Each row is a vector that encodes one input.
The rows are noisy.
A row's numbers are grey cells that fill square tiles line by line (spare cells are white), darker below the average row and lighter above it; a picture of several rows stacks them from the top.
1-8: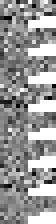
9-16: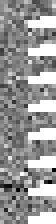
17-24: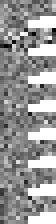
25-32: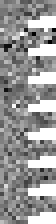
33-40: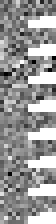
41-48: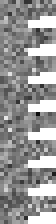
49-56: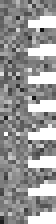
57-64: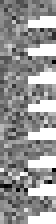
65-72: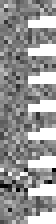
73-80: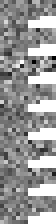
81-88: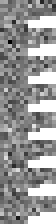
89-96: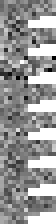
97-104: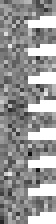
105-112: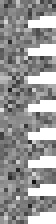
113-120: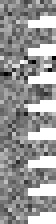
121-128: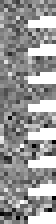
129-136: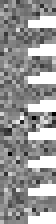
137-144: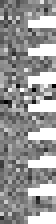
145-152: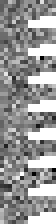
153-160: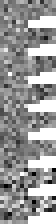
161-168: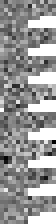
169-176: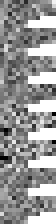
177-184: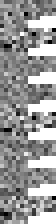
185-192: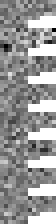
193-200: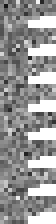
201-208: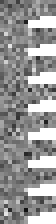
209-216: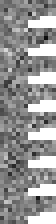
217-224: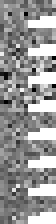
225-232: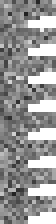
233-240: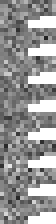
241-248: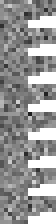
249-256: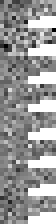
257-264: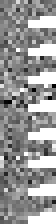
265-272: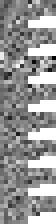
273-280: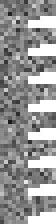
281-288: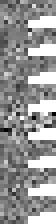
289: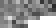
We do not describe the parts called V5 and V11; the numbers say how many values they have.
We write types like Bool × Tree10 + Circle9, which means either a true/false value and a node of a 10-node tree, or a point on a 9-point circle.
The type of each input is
(Bool × Line8 + Label10) × V11 + V5.
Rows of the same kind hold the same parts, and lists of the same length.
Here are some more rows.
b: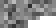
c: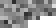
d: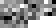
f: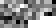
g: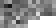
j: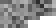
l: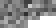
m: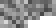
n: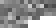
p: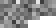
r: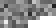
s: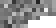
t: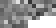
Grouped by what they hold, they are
b, c, g, j, s
d, f
l, m, n, p, r, t

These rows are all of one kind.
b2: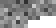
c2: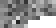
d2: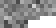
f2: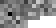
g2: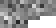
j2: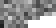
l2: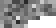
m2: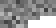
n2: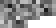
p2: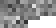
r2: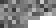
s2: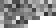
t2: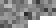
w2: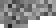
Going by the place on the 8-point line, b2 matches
g2, l2, m2 and w2.
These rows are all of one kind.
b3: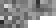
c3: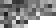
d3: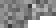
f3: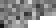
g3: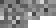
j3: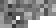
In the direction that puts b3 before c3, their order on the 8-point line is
f3, b3, d3, c3, g3, j3.
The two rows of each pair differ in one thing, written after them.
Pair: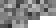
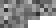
the true/false value
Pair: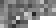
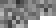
the value of V11
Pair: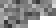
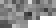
the place on the 8-point line
